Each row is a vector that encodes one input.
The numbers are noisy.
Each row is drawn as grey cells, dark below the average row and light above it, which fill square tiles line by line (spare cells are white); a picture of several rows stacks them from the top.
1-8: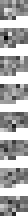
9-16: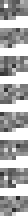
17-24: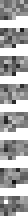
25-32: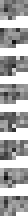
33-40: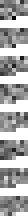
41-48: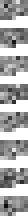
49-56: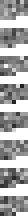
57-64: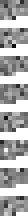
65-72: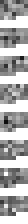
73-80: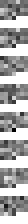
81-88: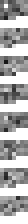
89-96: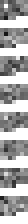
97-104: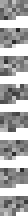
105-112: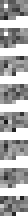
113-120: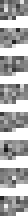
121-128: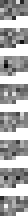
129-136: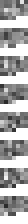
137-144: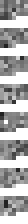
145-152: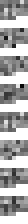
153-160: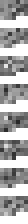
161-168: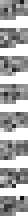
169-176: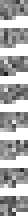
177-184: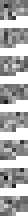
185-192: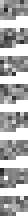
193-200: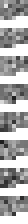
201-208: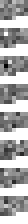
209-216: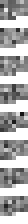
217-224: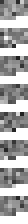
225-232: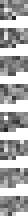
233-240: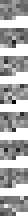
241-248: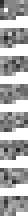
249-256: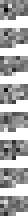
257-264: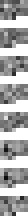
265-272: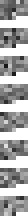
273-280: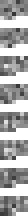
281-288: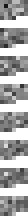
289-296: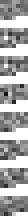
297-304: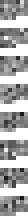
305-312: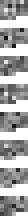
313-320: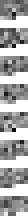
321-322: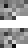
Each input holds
one of 8 labels and four true/false values.
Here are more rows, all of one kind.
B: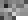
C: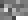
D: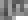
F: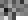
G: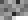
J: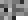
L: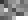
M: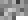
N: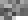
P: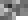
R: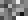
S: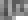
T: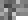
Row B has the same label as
D and S.
